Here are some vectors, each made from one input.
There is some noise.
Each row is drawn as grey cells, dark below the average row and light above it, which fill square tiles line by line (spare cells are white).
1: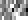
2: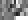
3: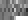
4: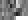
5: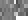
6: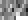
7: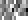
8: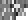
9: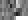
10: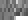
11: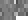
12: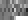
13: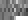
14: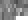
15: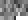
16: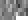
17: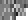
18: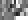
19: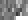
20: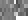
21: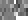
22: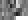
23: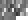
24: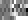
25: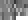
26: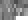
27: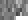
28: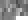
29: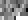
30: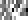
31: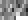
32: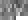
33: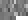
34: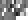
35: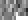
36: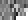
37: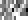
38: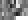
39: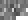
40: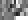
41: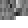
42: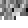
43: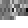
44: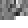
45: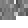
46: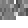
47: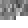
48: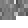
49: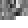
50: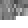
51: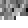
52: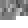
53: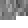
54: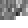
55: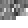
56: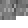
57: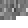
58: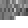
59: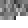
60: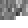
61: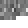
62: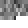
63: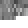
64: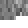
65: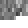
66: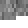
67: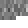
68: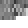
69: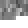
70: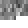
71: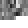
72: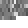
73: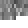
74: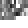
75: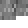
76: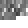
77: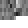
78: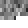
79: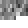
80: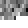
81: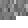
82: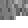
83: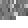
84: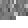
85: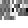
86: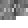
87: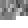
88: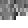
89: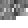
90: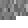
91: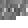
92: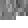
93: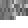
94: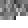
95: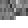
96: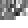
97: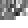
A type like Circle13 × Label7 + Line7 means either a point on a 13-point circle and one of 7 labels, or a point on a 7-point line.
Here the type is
Line9.
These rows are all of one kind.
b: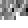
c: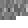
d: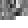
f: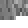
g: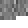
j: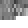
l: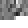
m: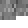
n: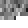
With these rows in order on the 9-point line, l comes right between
d and f.
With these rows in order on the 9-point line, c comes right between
f and g.
